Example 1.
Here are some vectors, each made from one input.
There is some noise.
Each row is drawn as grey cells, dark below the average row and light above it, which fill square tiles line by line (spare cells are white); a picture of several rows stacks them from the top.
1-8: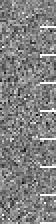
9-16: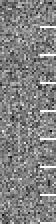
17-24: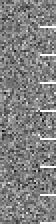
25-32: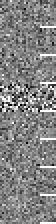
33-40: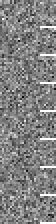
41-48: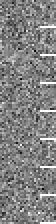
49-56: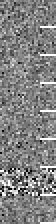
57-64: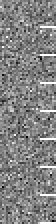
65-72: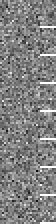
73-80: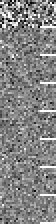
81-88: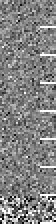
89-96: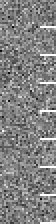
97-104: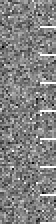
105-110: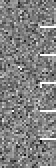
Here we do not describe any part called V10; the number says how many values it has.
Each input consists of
either a point on a 5-point circle, a true/false value and a value of V10, or a fixed value.
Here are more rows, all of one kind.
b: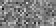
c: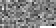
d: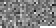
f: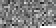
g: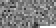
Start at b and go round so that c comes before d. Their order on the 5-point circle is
b, c, g, f, d.
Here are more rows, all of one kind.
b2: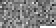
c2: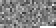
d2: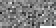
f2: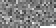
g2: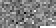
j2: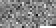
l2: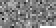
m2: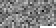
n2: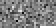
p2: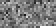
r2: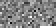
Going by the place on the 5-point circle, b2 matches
d2, m2 and n2.
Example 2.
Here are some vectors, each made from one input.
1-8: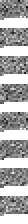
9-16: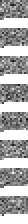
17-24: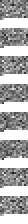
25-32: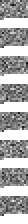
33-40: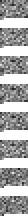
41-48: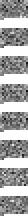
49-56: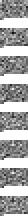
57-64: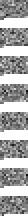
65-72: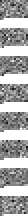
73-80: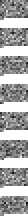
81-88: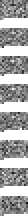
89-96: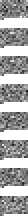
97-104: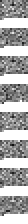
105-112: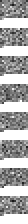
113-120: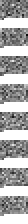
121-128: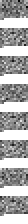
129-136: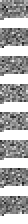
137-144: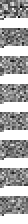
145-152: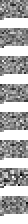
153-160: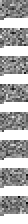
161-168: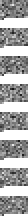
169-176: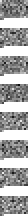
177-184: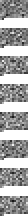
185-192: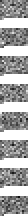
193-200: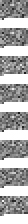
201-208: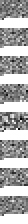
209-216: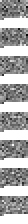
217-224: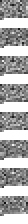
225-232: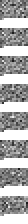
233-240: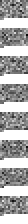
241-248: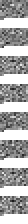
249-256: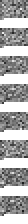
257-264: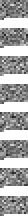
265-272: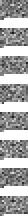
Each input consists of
either a point on a 10-point line, or a list of up to two items, each a point on each of two 4-point lines.
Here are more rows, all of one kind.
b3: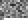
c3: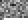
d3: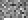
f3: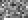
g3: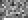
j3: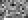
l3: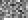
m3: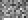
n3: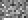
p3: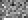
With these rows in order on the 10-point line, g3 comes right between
j3 and p3.
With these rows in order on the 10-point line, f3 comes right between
c3 and j3.
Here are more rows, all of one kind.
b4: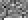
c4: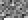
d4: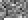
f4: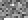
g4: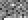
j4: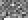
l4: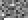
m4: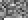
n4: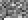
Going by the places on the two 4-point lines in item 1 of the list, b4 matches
d4, m4 and n4.
